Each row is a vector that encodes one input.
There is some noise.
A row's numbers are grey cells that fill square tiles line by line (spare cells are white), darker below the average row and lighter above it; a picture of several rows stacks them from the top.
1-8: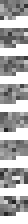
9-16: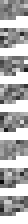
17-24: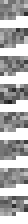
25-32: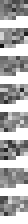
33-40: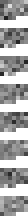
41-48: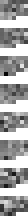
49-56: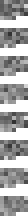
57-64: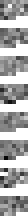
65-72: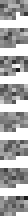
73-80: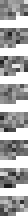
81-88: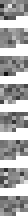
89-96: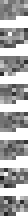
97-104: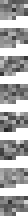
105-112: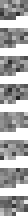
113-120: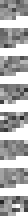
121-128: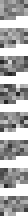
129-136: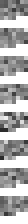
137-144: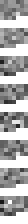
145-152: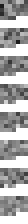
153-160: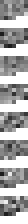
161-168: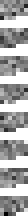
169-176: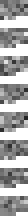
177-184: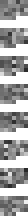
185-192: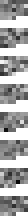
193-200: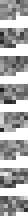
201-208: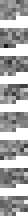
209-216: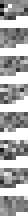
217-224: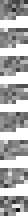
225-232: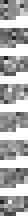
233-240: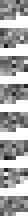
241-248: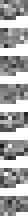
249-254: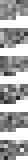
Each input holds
either four true/false values, or a list of up to two items, each a point on a 4-point line and a point on a 5-point line.
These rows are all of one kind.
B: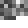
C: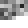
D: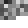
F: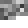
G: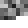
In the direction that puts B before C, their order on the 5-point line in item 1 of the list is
G, B, F, C, D.
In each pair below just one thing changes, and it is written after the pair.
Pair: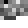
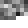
the place on the 5-point line in item 2 of the list
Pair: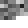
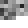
the place on the 5-point line in item 1 of the list
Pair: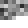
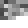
the place on the 5-point line in item 2 of the list
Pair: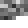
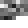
the place on the 4-point line in item 2 of the list
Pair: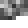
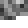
the place on the 4-point line in item 2 of the list
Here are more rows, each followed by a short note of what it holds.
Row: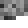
a list of one item
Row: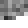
a list of one item
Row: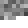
four true/false values
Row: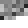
four true/false values
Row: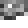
a list of one item
